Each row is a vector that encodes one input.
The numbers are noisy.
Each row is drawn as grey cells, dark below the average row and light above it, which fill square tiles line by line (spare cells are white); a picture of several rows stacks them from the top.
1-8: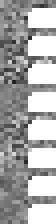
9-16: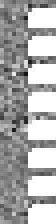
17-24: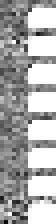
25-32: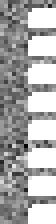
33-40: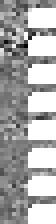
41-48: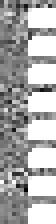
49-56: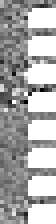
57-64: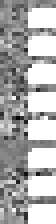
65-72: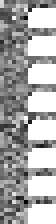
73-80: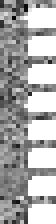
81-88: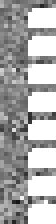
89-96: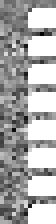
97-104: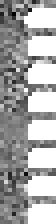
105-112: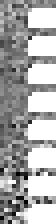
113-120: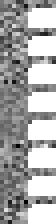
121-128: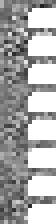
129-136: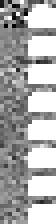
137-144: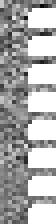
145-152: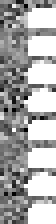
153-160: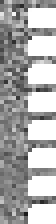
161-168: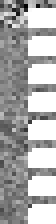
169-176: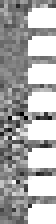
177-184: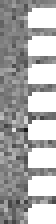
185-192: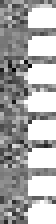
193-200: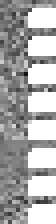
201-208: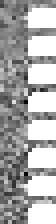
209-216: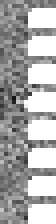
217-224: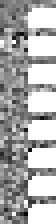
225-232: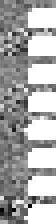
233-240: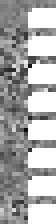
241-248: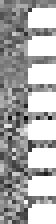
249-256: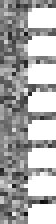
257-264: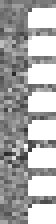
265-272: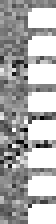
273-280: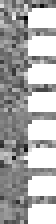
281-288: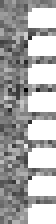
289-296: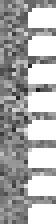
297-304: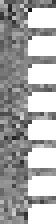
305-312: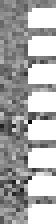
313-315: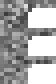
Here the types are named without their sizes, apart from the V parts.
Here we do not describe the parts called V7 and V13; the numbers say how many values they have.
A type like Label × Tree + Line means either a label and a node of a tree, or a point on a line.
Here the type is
(Bool × Circle + V13) × V7 + Line.
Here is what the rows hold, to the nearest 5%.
About 10% of them hold a point on a line. The rest hold a value of V7, together with either a point on a circle and a true/false value, or a value of V13.
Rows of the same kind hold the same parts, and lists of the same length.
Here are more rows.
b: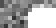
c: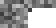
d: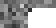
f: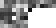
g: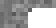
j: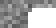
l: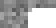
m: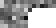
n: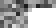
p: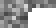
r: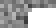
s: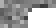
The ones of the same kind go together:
b, f, g, j, n, p, r
c, l, m, s
d

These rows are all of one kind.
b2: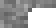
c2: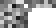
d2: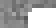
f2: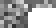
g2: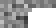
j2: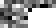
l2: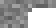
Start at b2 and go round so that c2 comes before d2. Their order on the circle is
b2, c2, f2, l2, j2, g2, d2.
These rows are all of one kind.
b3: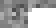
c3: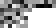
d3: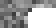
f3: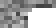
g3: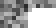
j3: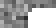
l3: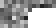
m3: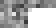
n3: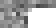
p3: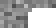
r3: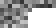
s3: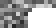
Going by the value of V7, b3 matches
m3 and s3.
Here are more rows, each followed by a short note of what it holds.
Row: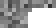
a point on a line
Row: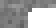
a value of V7 and a value of V13
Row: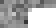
a value of V7 and a value of V13
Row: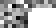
a point on a circle, a true/false value and a value of V7
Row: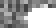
a point on a line
